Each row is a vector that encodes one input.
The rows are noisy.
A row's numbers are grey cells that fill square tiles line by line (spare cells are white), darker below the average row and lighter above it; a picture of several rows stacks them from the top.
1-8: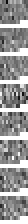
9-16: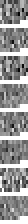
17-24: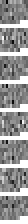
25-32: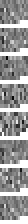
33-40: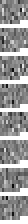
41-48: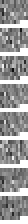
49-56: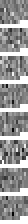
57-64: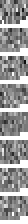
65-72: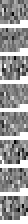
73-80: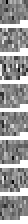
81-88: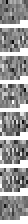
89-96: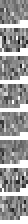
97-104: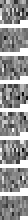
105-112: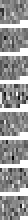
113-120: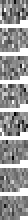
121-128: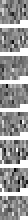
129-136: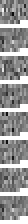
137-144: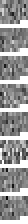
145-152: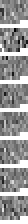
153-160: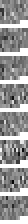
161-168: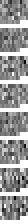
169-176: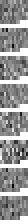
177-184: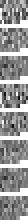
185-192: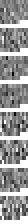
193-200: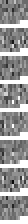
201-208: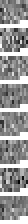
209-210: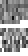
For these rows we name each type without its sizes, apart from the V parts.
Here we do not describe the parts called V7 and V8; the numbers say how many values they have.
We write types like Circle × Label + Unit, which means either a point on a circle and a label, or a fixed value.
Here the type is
Bool × (Tree + V7) + V8.
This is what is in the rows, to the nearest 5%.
About 80% of them hold a true/false value, together with either a node of a tree, or a value of V7. The rest hold a value of V8.
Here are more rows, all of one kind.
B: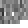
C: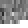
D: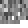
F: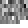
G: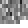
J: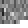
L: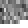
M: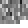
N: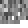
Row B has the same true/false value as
C, J and L.
